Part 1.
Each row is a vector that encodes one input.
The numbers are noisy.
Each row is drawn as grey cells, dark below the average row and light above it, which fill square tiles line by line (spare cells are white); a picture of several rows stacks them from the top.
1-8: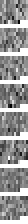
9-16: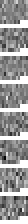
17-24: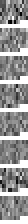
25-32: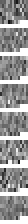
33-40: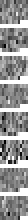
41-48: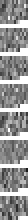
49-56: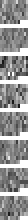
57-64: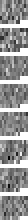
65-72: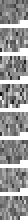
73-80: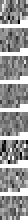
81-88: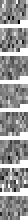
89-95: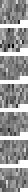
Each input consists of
a point on an 8-point line, together with either a point on a 5-point circle and a true/false value, or a fixed value.
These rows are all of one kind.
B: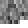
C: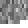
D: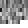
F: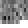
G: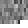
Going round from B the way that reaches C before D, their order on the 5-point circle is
B, C, D, G, F.
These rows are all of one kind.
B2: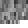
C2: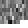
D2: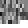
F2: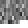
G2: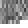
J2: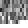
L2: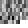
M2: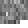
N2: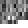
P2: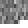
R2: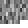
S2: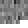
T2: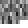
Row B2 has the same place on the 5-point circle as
G2 and T2.
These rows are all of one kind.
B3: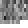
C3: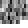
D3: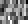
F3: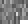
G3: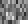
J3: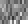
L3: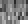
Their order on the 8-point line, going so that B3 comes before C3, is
B3, J3, D3, G3, L3, C3, F3.
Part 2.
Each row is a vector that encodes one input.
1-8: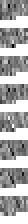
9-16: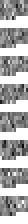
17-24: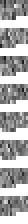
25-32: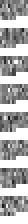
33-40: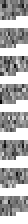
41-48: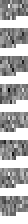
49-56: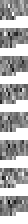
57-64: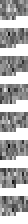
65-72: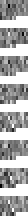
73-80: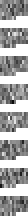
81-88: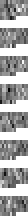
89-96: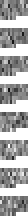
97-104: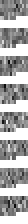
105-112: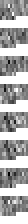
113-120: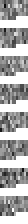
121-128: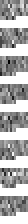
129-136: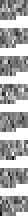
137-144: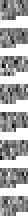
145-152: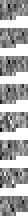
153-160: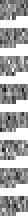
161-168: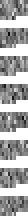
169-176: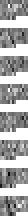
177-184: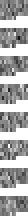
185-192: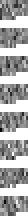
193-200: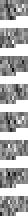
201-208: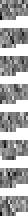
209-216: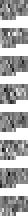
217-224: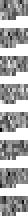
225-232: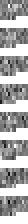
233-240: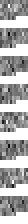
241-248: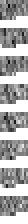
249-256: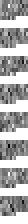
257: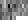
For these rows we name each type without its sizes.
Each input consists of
a list of points on a circle.
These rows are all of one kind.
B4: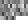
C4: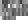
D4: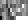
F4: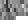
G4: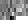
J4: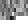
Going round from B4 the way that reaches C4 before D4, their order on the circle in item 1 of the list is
B4, C4, F4, D4, G4, J4.
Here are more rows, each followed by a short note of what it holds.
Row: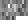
a list of two items
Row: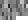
a list of one item
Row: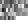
the empty list
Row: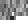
a list of two items
